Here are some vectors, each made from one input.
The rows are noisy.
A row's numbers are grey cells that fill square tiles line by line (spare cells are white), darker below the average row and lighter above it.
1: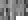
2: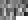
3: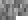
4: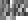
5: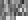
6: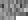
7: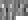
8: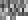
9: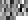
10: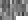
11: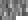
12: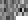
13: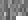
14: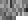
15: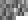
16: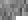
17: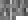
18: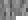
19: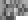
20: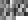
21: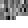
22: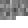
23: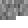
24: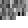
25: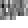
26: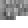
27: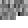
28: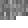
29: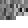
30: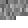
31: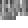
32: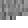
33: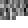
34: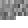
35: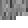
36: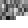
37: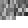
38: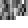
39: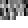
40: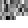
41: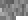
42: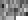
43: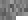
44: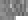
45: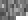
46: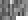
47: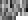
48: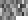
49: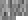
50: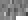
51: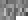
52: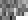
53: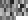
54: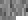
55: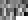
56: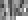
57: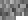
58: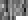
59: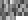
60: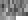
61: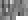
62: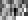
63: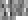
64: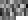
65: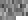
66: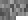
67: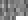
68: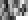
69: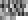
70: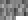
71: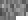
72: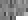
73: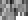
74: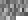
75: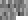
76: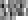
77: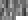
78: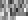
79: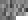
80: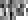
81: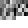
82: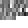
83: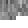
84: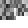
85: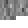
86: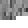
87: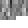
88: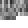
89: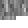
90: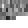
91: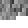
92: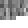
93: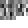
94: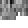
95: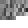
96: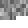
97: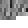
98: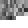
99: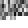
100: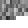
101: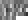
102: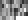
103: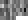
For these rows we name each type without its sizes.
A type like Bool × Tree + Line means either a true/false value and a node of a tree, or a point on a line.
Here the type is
(Label + Line) × Line.
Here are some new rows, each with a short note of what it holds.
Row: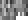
a label and a point on a line
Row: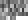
a label and a point on a line
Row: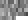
a label and a point on a line
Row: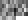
a label and a point on a line
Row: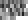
a label and a point on a line
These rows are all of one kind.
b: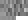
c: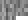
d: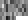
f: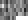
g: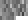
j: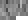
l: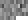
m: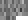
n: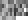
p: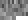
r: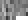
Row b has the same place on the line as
g, l and n.
